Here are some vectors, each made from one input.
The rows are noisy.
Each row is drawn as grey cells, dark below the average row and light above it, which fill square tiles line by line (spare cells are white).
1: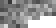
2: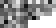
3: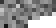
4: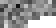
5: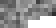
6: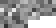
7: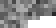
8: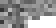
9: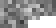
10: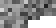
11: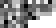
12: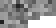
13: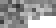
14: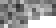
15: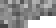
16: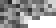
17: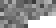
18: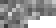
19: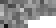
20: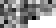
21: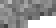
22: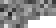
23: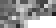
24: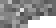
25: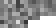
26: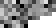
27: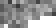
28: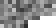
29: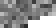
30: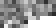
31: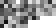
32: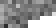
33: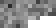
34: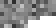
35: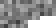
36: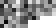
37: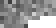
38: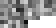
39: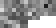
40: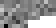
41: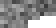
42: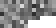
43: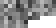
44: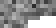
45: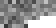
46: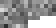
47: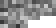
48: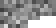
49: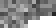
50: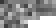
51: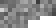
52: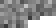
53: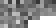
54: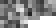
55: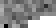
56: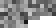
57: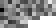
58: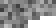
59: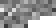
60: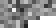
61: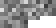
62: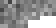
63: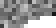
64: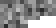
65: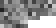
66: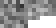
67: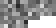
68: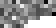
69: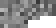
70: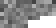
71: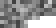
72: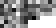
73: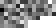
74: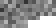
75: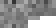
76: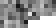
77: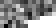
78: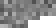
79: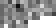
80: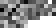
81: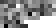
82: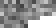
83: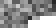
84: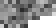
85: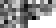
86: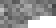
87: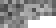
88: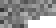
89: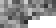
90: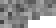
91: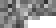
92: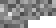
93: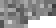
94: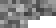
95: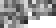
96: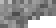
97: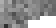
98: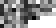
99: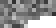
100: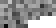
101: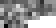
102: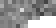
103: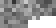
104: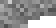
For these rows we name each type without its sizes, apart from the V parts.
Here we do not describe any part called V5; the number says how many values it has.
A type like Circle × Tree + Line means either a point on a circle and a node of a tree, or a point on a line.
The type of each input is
List(Line × V5).
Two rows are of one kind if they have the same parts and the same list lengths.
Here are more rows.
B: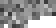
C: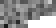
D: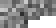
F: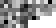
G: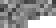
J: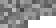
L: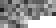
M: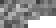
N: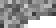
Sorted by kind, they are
B, G, J, L
C, D, M, N
F

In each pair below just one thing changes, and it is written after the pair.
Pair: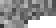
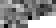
the value of V5 in item 1 of the list
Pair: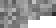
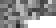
the value of V5 in item 1 of the list
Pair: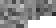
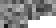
the place on the line in item 2 of the list
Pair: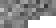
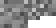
the value of V5 in item 2 of the list
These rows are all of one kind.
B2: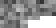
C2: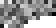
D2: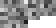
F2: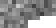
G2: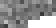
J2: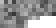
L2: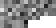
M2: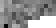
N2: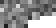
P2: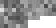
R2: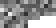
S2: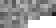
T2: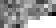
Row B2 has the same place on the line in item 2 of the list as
D2, J2, P2 and T2.
